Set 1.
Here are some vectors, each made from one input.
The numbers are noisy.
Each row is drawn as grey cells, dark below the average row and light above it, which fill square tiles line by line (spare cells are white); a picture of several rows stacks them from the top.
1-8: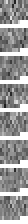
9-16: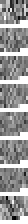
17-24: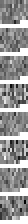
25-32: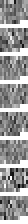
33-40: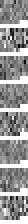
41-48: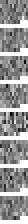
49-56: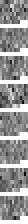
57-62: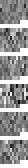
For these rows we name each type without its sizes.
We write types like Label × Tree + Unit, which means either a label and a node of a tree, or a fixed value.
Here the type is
Circle + Unit.
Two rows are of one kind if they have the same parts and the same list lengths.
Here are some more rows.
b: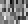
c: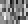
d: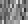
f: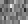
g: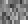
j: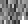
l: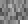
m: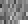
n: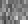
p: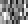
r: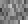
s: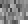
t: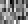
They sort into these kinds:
b, c, p, t
d, f, g, j, l, m, n, r, s

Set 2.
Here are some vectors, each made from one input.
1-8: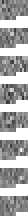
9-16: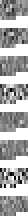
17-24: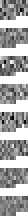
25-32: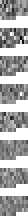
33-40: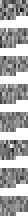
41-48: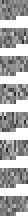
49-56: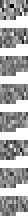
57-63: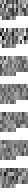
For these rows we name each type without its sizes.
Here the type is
Label.
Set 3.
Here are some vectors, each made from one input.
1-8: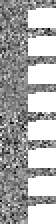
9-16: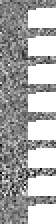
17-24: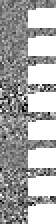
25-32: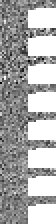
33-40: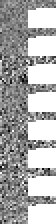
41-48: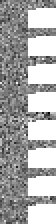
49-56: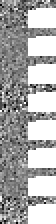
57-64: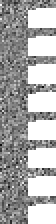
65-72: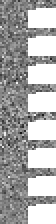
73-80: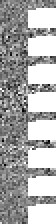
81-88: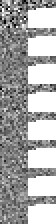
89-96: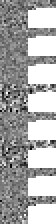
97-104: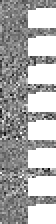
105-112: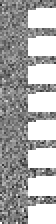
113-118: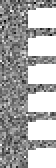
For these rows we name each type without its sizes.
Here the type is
Label.
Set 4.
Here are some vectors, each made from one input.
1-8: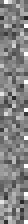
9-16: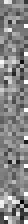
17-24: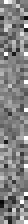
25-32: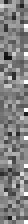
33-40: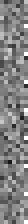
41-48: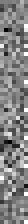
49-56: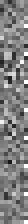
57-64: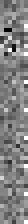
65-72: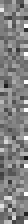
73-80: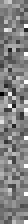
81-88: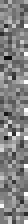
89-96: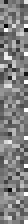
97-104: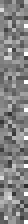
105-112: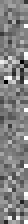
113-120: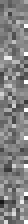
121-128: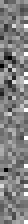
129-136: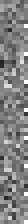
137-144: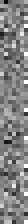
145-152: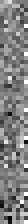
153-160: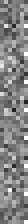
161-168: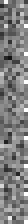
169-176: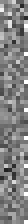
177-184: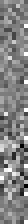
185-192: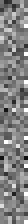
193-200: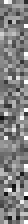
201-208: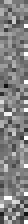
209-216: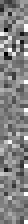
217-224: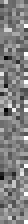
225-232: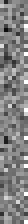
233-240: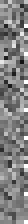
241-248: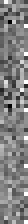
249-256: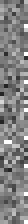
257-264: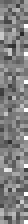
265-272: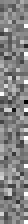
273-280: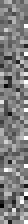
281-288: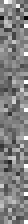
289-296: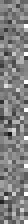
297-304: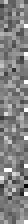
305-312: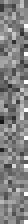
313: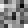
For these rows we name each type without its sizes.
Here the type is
Bool × Bool × Bool × Bool.
